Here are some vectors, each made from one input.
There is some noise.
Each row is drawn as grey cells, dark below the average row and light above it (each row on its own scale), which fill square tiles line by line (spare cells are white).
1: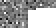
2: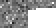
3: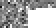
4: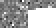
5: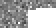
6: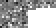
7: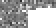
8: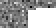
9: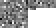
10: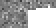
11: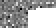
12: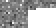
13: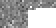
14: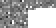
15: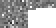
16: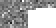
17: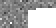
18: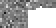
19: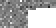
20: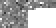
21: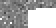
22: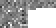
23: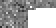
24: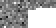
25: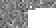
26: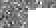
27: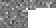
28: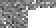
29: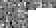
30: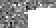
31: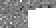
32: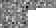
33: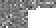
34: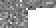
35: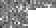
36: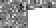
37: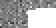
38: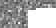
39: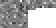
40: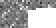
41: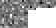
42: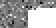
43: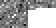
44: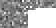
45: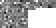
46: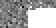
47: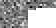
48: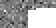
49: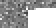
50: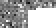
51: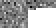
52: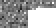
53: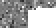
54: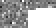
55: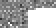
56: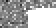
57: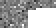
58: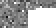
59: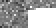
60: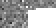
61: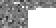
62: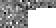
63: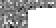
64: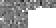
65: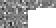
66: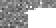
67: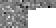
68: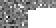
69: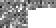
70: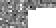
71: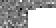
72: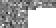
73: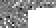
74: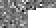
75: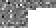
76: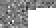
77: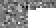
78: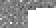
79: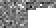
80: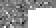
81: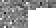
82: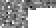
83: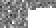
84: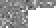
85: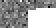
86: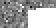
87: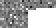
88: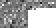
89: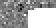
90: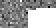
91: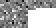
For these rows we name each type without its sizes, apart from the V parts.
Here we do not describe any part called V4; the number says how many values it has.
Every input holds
three true/false values, together with either a point on each of two lines, or a value of V4.
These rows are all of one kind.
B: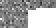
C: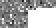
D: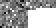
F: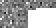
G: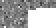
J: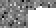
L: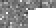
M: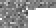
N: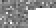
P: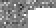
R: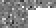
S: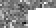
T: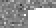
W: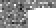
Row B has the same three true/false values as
F, L, N and S.
